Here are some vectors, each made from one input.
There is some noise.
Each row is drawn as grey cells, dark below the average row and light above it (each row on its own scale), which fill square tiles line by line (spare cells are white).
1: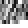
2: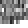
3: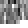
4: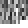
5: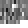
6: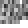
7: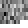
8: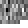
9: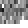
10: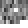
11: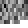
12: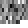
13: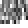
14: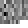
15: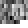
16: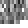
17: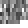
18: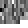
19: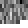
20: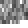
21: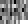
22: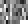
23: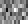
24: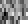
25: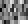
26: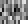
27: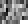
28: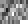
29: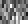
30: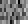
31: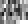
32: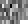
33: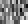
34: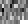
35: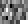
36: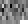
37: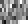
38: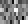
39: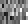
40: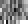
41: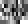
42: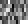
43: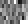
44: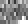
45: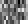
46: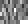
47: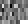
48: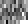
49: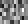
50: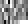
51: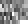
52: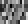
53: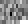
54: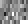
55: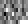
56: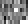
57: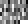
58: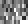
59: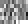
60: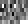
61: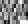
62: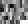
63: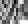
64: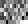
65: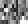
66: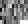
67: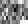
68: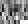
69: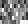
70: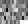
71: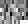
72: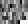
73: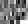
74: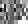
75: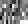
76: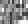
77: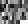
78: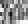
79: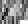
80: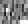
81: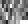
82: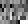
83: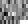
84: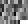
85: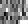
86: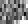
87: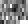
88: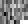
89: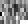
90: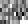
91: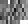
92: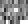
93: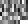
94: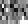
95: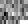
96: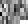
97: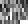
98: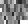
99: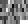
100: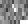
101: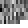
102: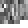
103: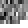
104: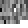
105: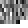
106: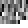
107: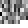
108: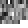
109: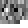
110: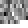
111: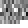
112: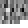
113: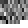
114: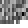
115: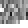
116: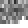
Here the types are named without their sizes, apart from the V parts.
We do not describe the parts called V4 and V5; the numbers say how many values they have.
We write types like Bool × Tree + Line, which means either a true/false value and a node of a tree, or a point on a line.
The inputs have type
(Bool × Bool × Bool + V4 × V5) × Label.
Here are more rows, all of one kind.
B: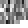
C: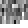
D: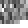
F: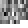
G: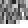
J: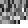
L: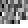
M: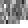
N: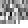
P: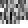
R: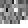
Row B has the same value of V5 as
M, P and R.
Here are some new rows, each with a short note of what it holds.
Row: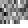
a label and three true/false values
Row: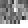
a label, a value of V4 and a value of V5
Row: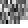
a label, a value of V4 and a value of V5
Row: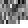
a label, a value of V4 and a value of V5
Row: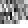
a label, a value of V4 and a value of V5
